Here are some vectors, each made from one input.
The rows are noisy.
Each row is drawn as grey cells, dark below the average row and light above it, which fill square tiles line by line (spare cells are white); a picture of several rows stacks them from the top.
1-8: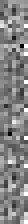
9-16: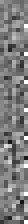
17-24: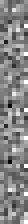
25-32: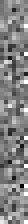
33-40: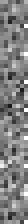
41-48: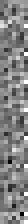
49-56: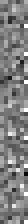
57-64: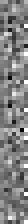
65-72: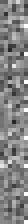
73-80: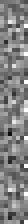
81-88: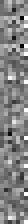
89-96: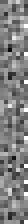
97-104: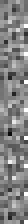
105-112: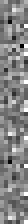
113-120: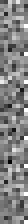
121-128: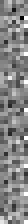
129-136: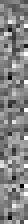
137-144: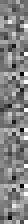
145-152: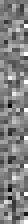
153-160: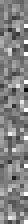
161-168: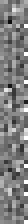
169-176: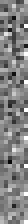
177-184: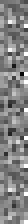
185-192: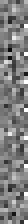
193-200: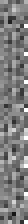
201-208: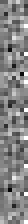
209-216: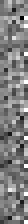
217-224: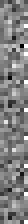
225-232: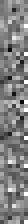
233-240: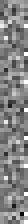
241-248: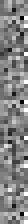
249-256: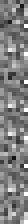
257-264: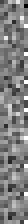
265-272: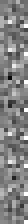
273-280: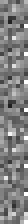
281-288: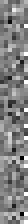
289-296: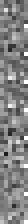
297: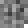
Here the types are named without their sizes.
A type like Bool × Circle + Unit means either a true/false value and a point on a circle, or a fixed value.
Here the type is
Line + Tree.
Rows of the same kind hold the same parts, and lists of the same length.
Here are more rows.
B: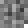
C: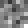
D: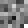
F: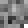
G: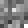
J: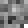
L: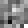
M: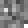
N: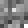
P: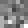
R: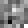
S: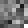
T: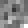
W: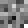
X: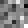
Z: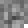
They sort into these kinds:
B, D, F, G, J, L, M, N, R, S, W, Z
C, P, T, X

